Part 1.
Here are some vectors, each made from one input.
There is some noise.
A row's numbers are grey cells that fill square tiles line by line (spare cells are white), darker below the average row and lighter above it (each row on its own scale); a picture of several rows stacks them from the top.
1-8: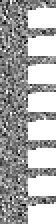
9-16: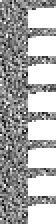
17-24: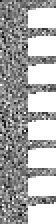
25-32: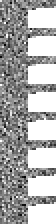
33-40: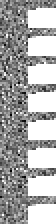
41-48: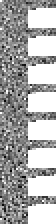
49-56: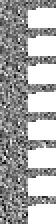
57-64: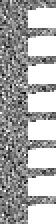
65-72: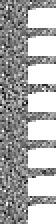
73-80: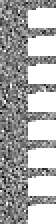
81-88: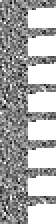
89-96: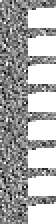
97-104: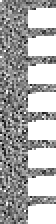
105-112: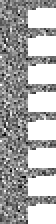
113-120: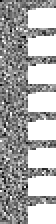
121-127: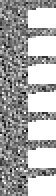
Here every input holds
a point on an 8-point line.
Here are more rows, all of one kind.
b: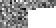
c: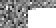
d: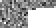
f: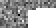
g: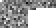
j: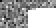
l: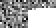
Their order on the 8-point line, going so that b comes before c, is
b, d, g, f, l, j, c.
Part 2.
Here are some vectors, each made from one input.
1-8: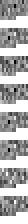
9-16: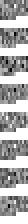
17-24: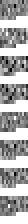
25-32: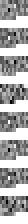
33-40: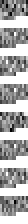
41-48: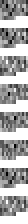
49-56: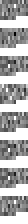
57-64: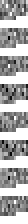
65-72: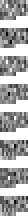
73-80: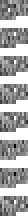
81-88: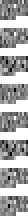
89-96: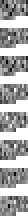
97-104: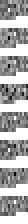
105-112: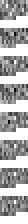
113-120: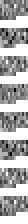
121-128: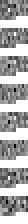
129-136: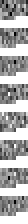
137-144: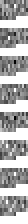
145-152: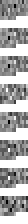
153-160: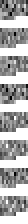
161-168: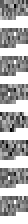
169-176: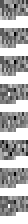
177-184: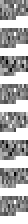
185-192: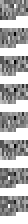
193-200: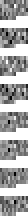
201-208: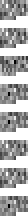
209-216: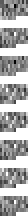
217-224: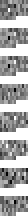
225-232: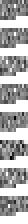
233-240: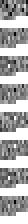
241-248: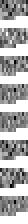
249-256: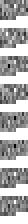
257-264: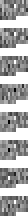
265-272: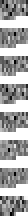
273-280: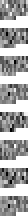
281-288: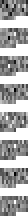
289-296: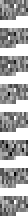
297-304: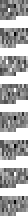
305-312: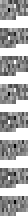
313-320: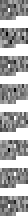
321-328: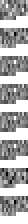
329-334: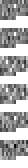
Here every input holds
either a fixed value, or three true/false values.
